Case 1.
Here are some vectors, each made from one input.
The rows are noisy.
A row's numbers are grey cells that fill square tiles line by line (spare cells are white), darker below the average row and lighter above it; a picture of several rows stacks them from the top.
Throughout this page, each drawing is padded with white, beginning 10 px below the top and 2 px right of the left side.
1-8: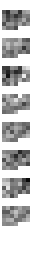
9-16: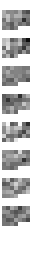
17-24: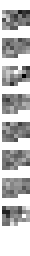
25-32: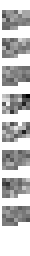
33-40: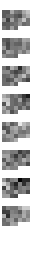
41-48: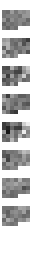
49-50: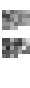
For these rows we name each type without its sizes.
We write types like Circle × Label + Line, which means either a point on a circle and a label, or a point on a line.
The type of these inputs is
Line.
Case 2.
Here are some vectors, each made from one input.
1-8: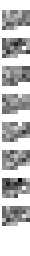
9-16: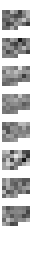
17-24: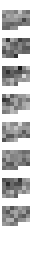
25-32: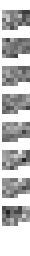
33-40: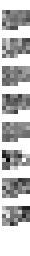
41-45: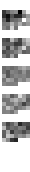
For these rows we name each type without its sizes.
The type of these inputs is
Line.
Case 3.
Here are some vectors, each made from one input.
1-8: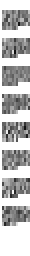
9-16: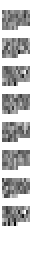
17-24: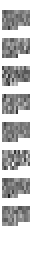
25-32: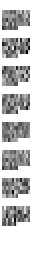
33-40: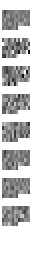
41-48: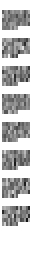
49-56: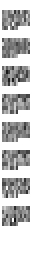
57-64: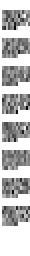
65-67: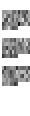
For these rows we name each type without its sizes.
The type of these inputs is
Tree.
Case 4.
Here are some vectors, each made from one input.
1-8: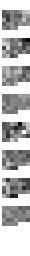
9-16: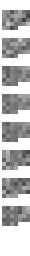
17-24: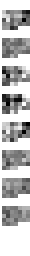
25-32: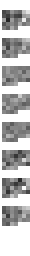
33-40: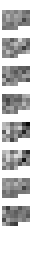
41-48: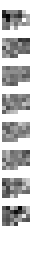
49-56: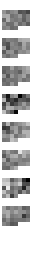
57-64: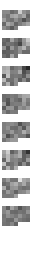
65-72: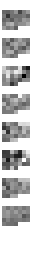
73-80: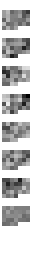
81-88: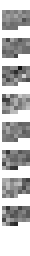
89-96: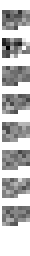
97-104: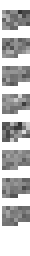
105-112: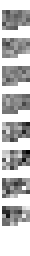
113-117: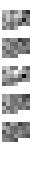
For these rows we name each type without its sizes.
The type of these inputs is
Line.
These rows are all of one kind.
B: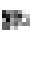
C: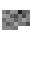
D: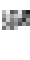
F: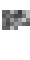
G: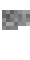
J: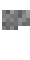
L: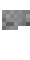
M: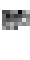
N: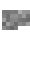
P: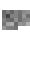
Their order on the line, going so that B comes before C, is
M, P, G, B, N, J, F, L, C, D.
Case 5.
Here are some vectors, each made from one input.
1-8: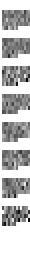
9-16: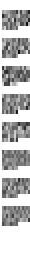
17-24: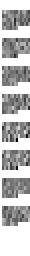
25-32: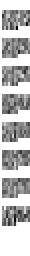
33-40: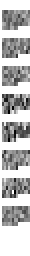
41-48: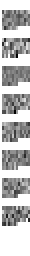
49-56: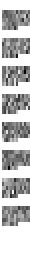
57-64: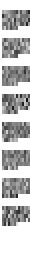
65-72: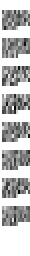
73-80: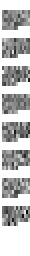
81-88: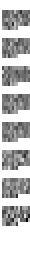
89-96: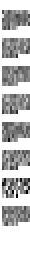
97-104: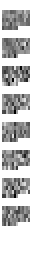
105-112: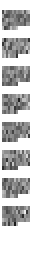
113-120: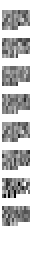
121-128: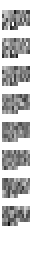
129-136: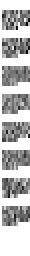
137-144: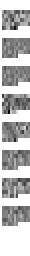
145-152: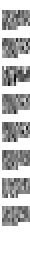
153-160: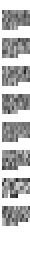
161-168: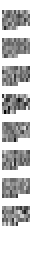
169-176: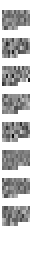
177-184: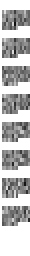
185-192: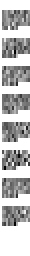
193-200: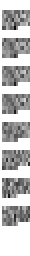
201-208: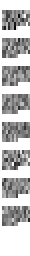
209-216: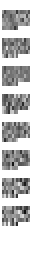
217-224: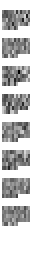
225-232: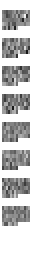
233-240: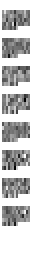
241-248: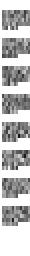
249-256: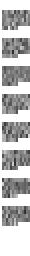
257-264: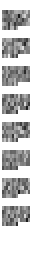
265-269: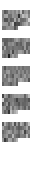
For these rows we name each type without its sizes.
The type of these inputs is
Tree.
